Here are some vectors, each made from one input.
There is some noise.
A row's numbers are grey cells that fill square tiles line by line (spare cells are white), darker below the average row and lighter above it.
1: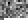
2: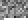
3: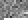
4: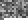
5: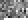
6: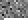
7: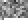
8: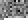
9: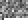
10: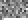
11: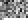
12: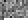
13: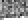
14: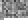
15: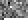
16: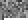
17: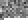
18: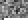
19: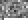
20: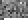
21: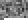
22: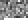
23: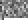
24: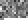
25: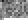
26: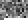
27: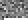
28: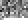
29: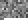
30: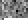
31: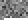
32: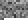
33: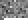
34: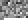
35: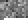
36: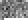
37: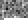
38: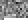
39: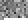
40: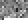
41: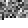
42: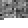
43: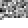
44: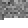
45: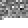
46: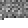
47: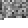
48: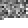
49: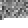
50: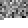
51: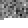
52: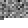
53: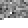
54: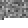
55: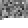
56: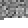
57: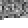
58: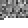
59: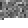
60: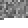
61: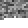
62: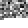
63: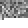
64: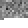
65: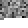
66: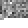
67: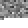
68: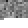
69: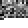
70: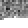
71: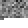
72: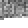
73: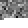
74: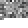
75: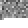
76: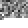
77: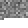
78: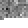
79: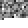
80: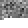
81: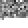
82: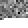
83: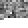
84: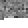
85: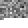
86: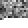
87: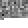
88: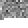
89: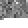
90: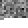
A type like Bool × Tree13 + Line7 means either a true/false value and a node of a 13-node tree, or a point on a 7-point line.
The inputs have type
(Bool × Bool × Bool × Bool + Unit) × Line7.
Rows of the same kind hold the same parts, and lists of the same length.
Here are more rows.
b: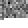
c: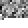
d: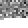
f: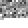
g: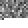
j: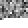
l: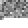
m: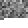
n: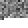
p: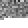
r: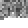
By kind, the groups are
b, g, l, m, n, p, r
c, d, f, j

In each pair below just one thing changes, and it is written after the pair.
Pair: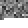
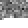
the place on the 7-point line
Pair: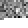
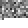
one of the four true/false values
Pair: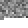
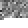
one of the four true/false values
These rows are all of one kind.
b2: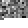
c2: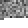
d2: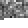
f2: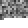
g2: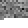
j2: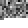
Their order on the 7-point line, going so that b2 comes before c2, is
b2, f2, j2, d2, g2, c2.
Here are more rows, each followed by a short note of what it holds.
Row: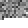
a point on a 7-point line and four true/false values
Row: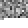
a point on a 7-point line and four true/false values
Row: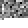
a point on a 7-point line and four true/false values
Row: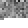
a point on a 7-point line and four true/false values
